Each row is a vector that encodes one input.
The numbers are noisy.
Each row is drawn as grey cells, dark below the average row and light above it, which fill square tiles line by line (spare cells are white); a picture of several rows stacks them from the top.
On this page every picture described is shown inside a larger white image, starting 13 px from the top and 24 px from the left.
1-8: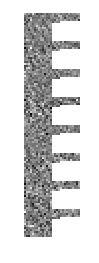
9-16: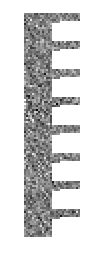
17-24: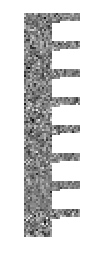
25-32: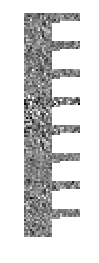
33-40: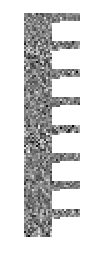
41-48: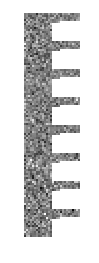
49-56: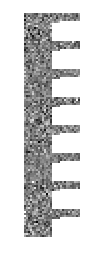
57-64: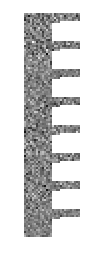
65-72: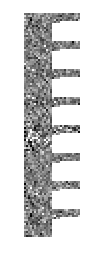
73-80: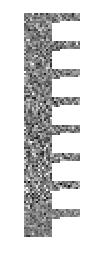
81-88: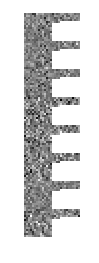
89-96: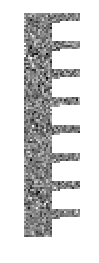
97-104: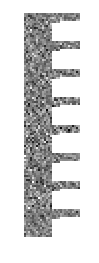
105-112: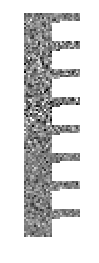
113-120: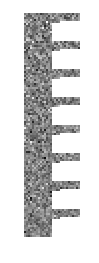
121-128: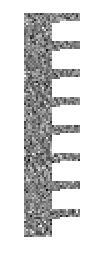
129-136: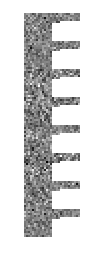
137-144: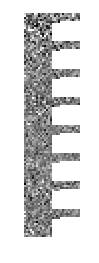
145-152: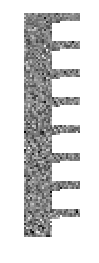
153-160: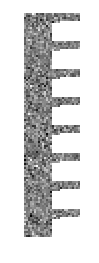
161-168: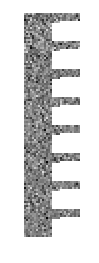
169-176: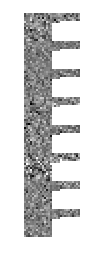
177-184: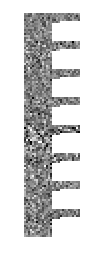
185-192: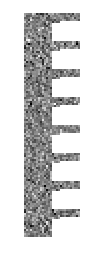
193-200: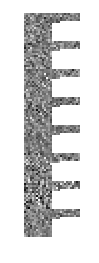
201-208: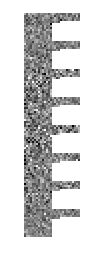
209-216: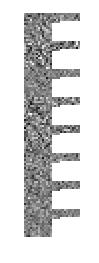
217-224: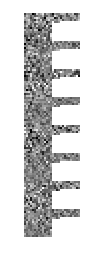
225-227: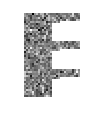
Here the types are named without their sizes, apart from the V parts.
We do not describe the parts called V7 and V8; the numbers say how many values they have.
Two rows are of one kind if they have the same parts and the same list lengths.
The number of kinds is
2.
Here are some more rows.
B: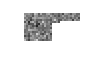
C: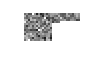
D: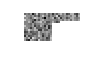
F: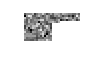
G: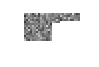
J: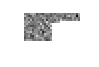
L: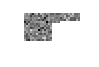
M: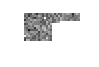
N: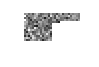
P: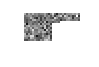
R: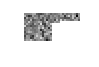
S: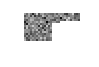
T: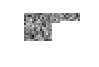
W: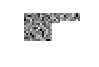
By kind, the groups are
B, D, F, G, L, N, P, S
C, J, M, R, T, W

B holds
a point on each of two lines, a true/false value and a value of V7.
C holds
a point on a line, a value of V7 and a value of V8.
